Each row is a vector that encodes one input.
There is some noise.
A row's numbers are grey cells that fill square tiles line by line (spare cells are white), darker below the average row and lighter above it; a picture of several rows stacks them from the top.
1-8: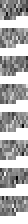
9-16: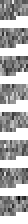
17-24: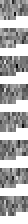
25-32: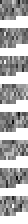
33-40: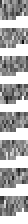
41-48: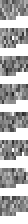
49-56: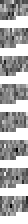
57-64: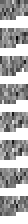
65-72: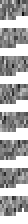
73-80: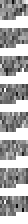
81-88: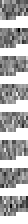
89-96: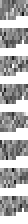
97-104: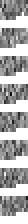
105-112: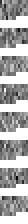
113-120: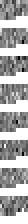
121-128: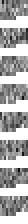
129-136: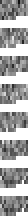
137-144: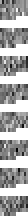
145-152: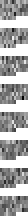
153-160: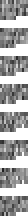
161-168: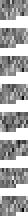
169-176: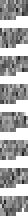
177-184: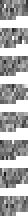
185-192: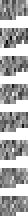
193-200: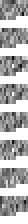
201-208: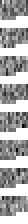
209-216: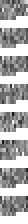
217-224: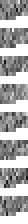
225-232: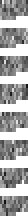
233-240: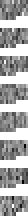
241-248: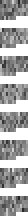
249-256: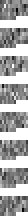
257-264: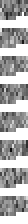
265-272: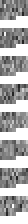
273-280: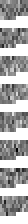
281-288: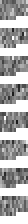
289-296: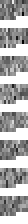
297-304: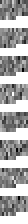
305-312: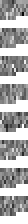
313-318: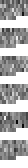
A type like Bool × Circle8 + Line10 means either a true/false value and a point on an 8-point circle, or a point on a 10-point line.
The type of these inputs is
(Bool × Bool × Bool × Bool + Unit) × Line13 × Tree10.
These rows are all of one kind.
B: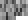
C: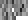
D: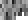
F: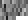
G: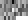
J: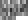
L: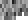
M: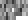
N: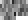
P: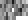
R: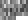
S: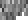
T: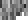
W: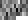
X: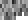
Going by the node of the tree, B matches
D, L, N and X.
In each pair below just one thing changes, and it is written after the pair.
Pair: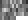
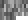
the node of the tree
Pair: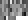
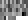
one of the four true/false values
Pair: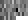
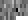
the place on the 13-point line
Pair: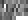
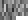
the node of the tree
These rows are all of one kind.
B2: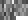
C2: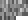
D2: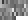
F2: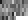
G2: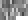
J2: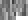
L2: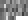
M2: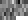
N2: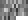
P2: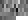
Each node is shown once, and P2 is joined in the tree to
L2 and N2.
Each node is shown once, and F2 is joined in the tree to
B2.
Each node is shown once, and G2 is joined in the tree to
D2 and J2.
